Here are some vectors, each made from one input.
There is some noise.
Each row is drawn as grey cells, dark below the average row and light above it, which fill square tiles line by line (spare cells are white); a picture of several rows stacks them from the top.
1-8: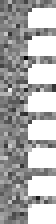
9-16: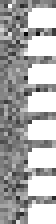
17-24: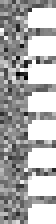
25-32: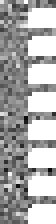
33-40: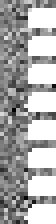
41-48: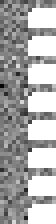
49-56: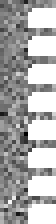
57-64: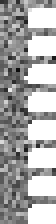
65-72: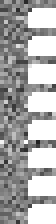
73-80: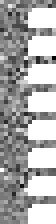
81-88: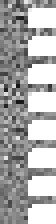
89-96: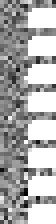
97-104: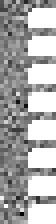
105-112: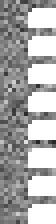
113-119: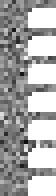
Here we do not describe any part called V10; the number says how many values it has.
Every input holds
either two labels (each one of 9), or a value of V10.
